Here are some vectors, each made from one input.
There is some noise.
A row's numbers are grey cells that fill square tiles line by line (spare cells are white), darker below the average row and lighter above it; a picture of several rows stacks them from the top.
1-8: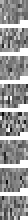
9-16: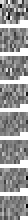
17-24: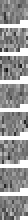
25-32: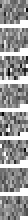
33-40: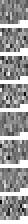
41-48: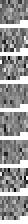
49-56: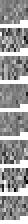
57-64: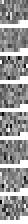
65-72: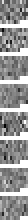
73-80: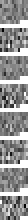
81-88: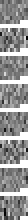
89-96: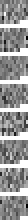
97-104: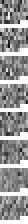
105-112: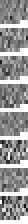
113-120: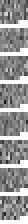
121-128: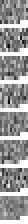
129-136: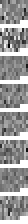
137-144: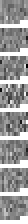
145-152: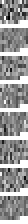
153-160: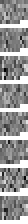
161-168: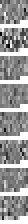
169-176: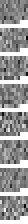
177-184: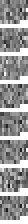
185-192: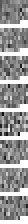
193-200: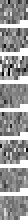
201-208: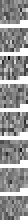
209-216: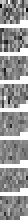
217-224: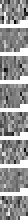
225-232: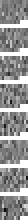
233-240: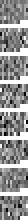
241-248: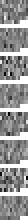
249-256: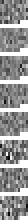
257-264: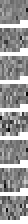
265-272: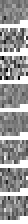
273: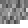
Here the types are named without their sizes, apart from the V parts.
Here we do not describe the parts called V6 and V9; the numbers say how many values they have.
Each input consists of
either a node of a tree and a value of V9, or a true/false value and a value of V6.
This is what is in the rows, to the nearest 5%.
About 75% of them hold a node of a tree and a value of V9. The rest hold a true/false value and a value of V6.
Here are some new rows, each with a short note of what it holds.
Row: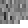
a node of a tree and a value of V9
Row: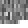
a true/false value and a value of V6
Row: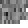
a true/false value and a value of V6
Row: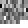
a node of a tree and a value of V9
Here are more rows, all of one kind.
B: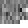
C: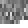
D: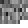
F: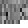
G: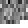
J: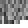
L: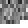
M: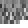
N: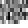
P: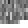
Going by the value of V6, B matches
C, G, L and N.
